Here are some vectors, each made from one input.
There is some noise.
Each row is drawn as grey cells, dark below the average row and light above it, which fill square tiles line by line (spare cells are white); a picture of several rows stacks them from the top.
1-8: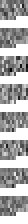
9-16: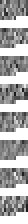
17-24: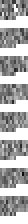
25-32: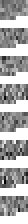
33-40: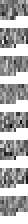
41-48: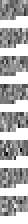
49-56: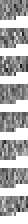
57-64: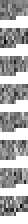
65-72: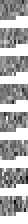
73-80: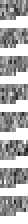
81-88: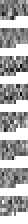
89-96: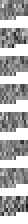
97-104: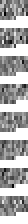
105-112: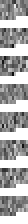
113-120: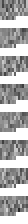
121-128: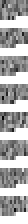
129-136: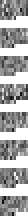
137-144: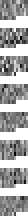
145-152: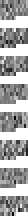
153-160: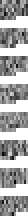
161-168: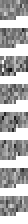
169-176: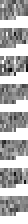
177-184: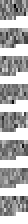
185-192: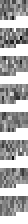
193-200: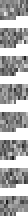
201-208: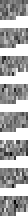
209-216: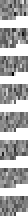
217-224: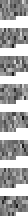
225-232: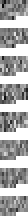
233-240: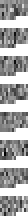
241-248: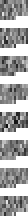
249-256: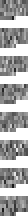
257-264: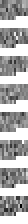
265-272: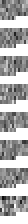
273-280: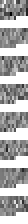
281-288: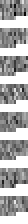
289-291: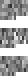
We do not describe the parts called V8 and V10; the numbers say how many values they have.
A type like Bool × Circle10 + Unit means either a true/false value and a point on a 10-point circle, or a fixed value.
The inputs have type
(Bool × Bool × Bool × Bool + V10) × Line13 + V8.
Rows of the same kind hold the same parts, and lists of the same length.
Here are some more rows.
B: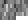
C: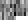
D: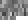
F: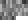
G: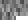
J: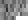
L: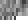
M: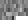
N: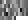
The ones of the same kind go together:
B, C, G, J
D, F, L, M
N

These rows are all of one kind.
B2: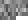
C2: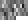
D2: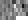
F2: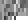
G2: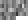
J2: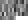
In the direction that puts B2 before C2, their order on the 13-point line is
G2, B2, F2, C2, J2, D2.
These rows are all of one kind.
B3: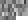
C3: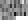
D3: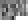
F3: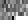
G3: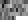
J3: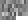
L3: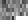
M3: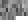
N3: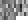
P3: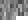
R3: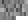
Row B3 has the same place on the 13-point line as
G3 and J3.
